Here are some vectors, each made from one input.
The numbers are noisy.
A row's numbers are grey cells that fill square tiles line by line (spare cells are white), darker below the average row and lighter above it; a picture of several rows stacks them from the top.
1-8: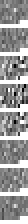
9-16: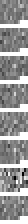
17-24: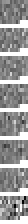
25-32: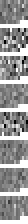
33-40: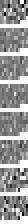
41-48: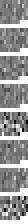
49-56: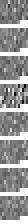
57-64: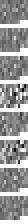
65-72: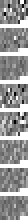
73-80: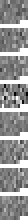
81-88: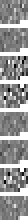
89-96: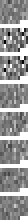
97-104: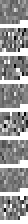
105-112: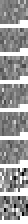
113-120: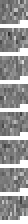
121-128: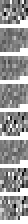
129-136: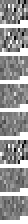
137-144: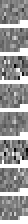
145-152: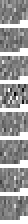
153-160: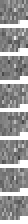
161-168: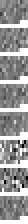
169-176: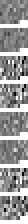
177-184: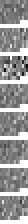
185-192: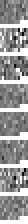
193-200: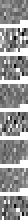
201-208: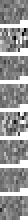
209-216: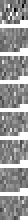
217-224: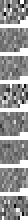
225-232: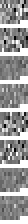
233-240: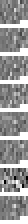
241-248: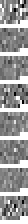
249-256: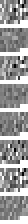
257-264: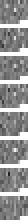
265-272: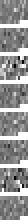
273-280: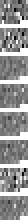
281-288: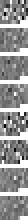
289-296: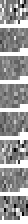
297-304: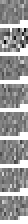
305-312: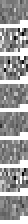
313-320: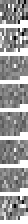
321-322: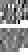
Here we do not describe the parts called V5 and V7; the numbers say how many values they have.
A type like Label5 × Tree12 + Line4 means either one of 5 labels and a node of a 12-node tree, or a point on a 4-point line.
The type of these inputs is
(Bool × Bool × Bool + V7) × V5 + Circle9.
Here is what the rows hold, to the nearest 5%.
About 30% of them hold a point on a 9-point circle. The rest hold a value of V5, together with either three true/false values, or a value of V7.
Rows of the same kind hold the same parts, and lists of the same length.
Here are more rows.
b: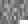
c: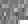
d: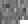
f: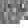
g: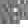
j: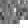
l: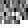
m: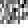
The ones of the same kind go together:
b, c, g
d, f, j
l, m

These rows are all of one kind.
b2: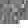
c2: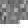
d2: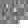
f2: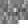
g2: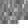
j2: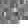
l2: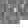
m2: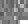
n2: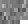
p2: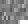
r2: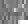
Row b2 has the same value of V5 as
d2, m2 and r2.
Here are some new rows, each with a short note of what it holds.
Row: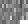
three true/false values and a value of V5
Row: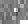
a value of V5 and a value of V7
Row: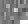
a value of V5 and a value of V7
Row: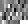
a point on a 9-point circle
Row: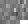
a value of V5 and a value of V7
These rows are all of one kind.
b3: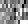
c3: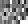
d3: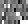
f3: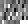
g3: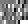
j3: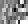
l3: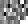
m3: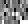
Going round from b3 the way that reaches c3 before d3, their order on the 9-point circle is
b3, j3, l3, c3, m3, d3, f3, g3.
